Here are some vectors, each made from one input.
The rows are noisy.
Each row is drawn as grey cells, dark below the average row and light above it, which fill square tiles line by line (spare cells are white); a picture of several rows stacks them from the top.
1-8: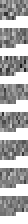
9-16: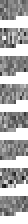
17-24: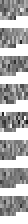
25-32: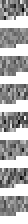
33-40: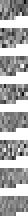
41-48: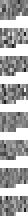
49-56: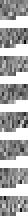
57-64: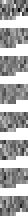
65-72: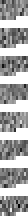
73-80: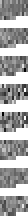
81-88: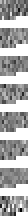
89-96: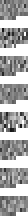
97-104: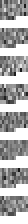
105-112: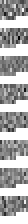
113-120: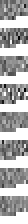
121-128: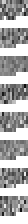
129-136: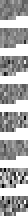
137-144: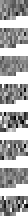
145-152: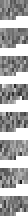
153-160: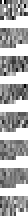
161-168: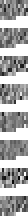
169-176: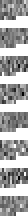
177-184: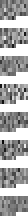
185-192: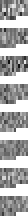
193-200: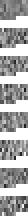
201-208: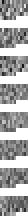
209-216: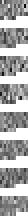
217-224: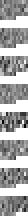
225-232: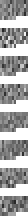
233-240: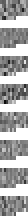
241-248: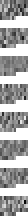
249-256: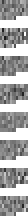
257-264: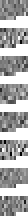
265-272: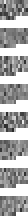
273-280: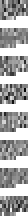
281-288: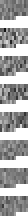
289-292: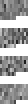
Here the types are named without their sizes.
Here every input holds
a list of points on a line.
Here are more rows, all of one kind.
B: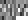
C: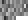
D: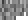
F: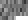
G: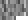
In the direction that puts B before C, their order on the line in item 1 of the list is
G, D, B, C, F.
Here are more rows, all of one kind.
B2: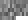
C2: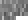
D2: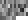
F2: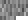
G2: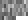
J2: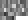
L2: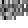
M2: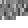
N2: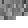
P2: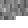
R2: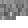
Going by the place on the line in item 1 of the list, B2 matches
D2, L2 and R2.
